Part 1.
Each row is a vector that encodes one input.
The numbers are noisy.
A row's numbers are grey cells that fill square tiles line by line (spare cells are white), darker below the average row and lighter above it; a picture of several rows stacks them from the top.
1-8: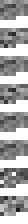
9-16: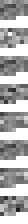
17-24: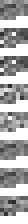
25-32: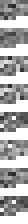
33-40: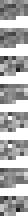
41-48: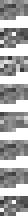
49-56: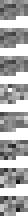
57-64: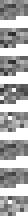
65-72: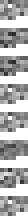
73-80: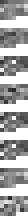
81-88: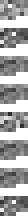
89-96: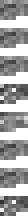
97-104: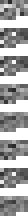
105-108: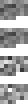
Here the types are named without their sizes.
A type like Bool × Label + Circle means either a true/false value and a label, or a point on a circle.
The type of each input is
Tree.
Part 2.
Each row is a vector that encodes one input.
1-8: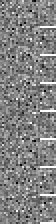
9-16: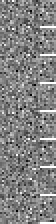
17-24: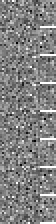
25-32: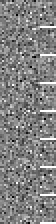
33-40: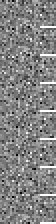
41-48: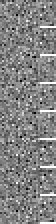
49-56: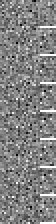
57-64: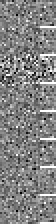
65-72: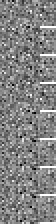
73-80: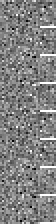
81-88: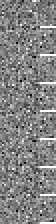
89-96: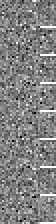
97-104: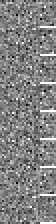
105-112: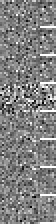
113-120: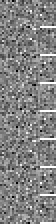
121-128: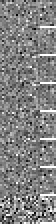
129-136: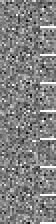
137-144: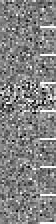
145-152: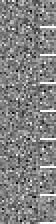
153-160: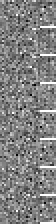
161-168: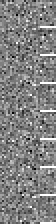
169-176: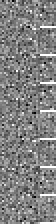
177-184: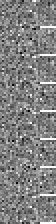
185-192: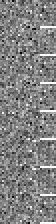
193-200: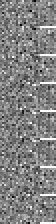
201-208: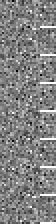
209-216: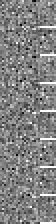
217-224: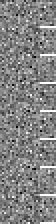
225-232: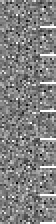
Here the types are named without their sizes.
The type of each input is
Circle + Unit.
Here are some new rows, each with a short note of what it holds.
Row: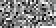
a fixed value
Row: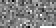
a point on a circle
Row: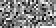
a fixed value
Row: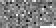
a point on a circle
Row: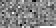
a point on a circle
